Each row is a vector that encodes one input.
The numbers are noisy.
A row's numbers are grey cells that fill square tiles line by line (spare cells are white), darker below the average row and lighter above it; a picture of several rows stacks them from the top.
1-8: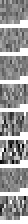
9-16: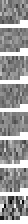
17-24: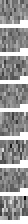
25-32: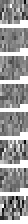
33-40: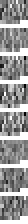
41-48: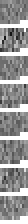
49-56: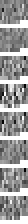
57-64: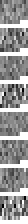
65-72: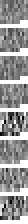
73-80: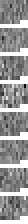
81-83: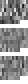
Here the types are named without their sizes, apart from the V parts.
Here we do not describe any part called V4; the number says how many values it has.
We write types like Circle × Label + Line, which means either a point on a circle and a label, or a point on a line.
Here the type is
List(Line) × V4.
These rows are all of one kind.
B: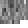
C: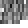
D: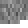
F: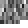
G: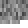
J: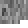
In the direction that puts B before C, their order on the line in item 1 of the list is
D, F, B, J, G, C.
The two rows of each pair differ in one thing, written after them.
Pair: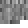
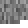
the place on the line in item 1 of the list
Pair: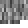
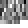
the place on the line in item 2 of the list
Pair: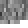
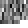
the place on the line in item 2 of the list
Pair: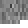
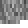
the place on the line in item 2 of the list
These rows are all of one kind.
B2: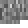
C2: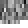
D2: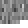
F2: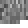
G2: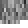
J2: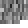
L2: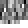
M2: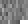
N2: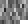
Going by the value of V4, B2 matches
F2 and M2.
